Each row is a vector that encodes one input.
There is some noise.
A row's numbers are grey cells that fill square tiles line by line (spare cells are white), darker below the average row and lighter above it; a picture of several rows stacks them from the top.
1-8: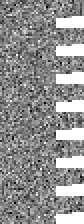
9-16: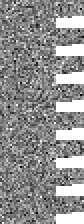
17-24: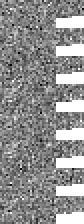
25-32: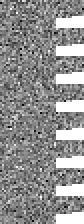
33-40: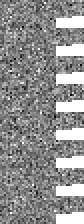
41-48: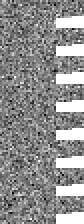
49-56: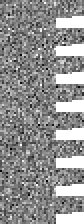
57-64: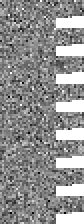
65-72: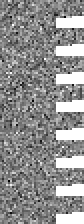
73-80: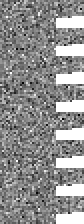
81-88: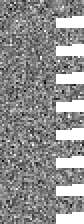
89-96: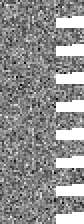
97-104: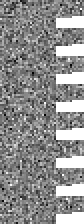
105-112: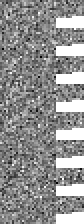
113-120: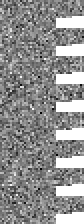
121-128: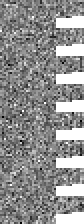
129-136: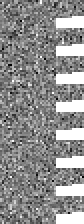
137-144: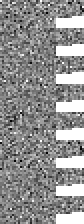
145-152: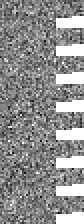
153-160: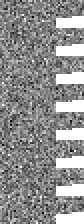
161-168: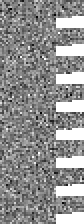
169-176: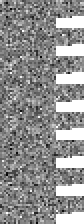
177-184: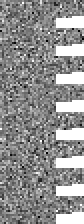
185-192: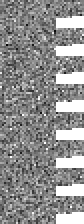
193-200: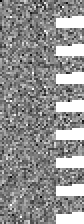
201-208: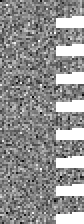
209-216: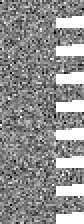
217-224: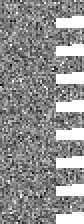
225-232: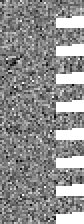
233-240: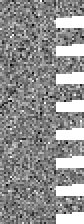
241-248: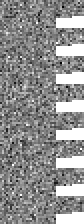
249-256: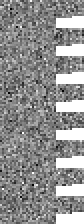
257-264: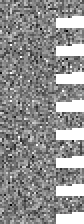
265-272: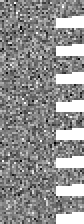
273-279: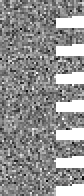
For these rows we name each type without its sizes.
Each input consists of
a node of each of two trees, together with either a fixed value, or three true/false values.
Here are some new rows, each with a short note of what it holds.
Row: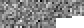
a node of each of two trees
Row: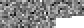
a node of each of two trees and three true/false values
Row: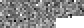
a node of each of two trees and three true/false values
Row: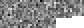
a node of each of two trees
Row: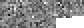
a node of each of two trees
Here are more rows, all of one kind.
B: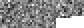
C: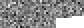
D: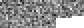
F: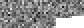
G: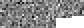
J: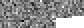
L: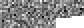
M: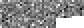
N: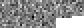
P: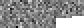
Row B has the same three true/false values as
D and N.
